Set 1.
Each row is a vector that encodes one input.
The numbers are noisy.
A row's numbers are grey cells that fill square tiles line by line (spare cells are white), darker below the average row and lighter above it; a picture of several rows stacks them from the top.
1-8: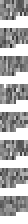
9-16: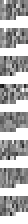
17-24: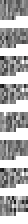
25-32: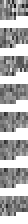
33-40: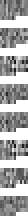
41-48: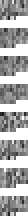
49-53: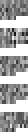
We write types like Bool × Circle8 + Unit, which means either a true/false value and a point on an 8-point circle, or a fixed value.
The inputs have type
Tree11.
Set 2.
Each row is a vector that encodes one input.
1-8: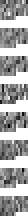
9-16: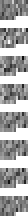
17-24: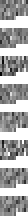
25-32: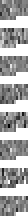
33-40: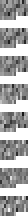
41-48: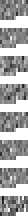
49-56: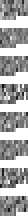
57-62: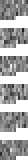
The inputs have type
Line5.
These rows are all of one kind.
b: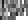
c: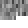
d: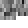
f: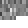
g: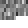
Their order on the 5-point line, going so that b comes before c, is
b, g, f, c, d.
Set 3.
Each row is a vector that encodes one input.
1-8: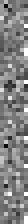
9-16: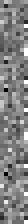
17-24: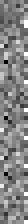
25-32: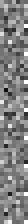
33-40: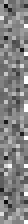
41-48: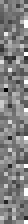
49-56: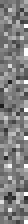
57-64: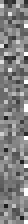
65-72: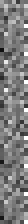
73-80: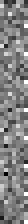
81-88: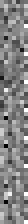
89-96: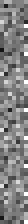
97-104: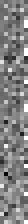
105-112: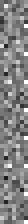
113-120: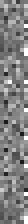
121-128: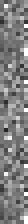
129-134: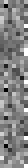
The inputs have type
Circle13 + Unit.
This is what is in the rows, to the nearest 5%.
About 95% of them hold a point on a 13-point circle. The rest hold a fixed value.
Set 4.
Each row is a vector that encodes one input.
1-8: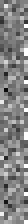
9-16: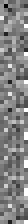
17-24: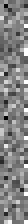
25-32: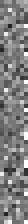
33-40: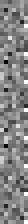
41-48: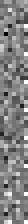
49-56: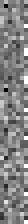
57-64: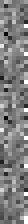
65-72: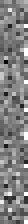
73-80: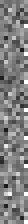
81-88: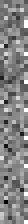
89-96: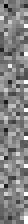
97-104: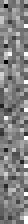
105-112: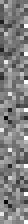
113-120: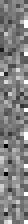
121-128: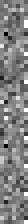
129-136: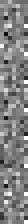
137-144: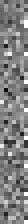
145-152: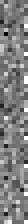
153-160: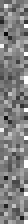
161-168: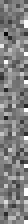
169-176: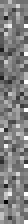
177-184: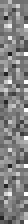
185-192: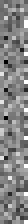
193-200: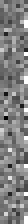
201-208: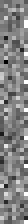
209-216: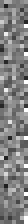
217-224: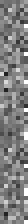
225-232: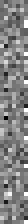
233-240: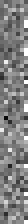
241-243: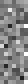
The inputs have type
Circle13 + Unit.
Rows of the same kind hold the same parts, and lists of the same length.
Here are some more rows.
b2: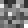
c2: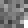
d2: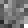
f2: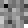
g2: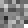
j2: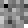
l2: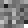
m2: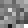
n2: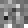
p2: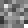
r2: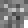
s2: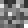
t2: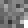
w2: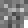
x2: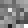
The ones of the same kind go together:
b2, s2
c2, d2, f2, g2, j2, l2, m2, n2, p2, r2, t2, w2, x2

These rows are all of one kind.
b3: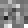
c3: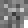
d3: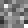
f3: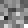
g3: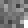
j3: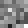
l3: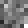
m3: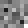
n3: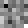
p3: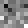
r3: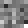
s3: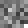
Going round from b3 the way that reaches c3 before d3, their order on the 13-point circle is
b3, f3, p3, n3, r3, j3, s3, m3, c3, g3, l3, d3.
